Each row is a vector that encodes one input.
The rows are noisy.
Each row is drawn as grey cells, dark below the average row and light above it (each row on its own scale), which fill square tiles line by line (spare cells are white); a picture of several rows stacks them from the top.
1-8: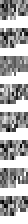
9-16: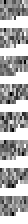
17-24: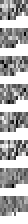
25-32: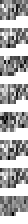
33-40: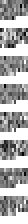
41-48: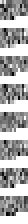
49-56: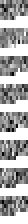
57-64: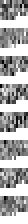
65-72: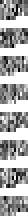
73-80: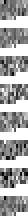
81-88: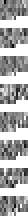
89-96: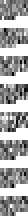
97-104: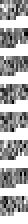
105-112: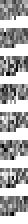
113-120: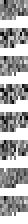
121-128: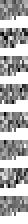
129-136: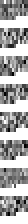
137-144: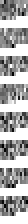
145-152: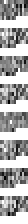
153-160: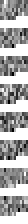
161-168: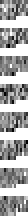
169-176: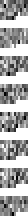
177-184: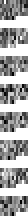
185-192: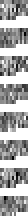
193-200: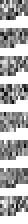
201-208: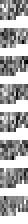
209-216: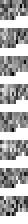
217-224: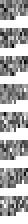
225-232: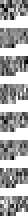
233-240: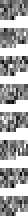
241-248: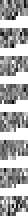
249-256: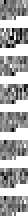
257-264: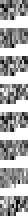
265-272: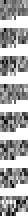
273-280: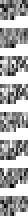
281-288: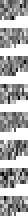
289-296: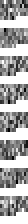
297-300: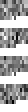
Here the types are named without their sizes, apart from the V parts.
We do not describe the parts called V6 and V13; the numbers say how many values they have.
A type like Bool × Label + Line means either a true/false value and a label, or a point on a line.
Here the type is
Bool × Bool × Bool × Bool × V6 × V13 + Line.
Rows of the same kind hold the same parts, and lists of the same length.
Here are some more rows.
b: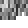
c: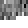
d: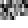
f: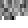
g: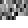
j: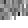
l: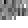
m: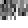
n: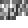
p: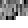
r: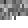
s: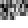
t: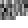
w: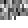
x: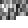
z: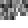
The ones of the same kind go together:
b, c, d, f, g, n, p, s, t, x, z
j, l, m, r, w

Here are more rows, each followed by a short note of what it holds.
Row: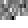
four true/false values, a value of V6 and a value of V13
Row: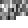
four true/false values, a value of V6 and a value of V13
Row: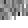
a point on a line
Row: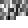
four true/false values, a value of V6 and a value of V13
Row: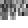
a point on a line
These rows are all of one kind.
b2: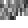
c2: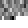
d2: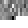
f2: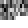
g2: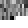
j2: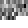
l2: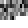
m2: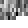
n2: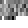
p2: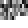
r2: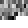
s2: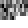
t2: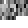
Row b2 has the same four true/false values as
c2 and t2.
